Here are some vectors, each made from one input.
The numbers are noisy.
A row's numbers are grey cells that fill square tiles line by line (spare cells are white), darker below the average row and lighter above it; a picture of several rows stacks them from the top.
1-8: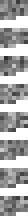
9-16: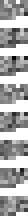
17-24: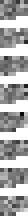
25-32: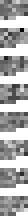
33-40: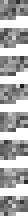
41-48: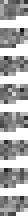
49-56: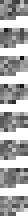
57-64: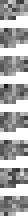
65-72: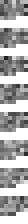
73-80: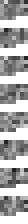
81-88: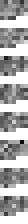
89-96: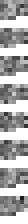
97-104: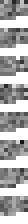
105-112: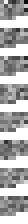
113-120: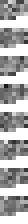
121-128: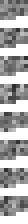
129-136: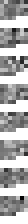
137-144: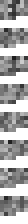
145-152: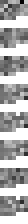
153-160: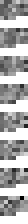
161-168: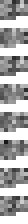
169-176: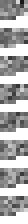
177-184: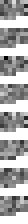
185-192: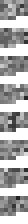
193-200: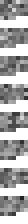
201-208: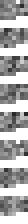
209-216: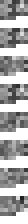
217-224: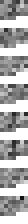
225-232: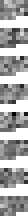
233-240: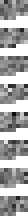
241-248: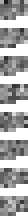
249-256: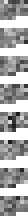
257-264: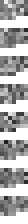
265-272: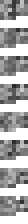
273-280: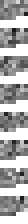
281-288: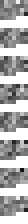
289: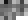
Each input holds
either a point on a 10-point line, or four true/false values.
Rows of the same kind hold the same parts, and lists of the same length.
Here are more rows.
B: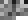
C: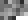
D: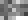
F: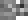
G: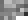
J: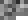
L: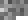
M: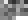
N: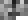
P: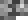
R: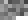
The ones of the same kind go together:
B, J, L, M, N, P, R
C, D, F, G

